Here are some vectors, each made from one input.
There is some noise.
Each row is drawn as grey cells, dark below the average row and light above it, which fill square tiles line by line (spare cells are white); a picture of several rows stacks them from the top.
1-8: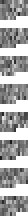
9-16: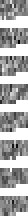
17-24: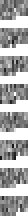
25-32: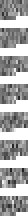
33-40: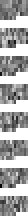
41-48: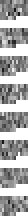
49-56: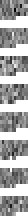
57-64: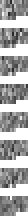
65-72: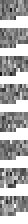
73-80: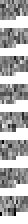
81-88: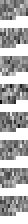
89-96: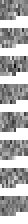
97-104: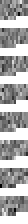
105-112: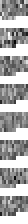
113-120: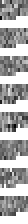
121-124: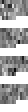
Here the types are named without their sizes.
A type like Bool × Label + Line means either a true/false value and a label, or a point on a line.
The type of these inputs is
Bool × Label × Label × Line.
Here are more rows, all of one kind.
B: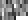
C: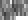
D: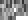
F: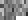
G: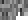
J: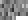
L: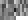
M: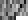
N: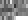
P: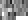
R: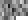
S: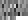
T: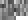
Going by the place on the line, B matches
F, P, R and T.
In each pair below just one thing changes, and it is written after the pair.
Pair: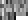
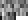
the place on the line
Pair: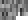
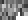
the true/false value
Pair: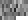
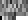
the true/false value
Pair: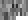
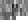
the place on the line
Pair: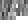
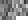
one of the two labels
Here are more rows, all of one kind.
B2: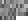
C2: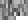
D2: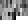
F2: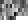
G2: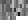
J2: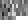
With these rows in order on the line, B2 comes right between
C2 and G2.
